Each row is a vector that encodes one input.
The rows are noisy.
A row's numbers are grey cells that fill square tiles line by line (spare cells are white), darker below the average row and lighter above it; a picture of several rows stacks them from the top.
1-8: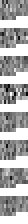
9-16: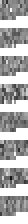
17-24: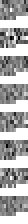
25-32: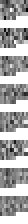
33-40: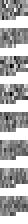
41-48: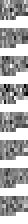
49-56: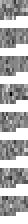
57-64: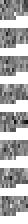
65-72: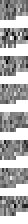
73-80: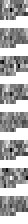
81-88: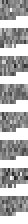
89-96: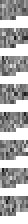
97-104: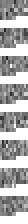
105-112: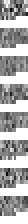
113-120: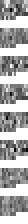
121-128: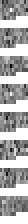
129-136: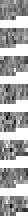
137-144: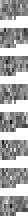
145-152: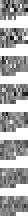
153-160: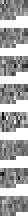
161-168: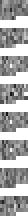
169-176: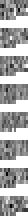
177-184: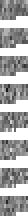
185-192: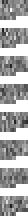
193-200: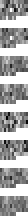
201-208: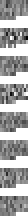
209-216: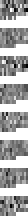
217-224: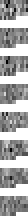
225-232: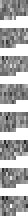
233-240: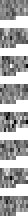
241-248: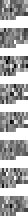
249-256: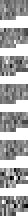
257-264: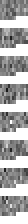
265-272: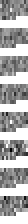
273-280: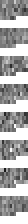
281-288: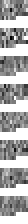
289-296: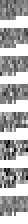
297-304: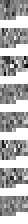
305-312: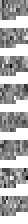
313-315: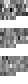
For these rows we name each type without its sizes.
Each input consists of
a label and a point on each of three lines.
